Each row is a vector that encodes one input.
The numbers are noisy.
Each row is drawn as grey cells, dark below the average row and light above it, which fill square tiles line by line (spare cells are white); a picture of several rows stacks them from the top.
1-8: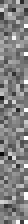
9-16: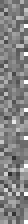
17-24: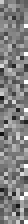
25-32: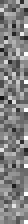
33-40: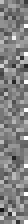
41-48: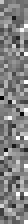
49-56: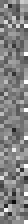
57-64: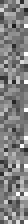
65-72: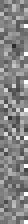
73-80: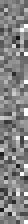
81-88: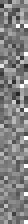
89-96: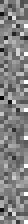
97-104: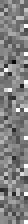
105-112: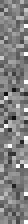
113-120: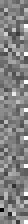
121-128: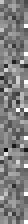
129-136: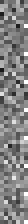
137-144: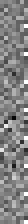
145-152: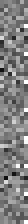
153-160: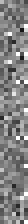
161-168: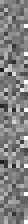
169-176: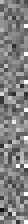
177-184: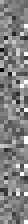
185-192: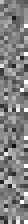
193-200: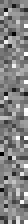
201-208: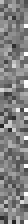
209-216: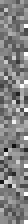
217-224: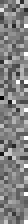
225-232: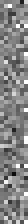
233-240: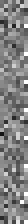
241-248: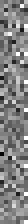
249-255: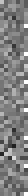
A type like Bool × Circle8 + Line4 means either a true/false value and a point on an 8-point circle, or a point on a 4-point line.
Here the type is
Bool × Line12 + Circle6 + Circle11.
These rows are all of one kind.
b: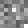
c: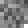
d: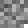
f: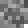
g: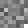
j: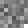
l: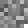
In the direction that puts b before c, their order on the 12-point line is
b, d, l, g, j, c, f.
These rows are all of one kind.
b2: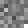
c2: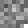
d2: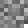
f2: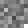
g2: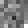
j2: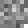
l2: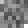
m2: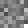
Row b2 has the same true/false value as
c2 and m2.
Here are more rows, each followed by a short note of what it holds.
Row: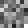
a point on an 11-point circle
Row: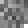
a point on a 12-point line and a true/false value
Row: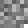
a point on a 12-point line and a true/false value
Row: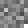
a point on a 12-point line and a true/false value
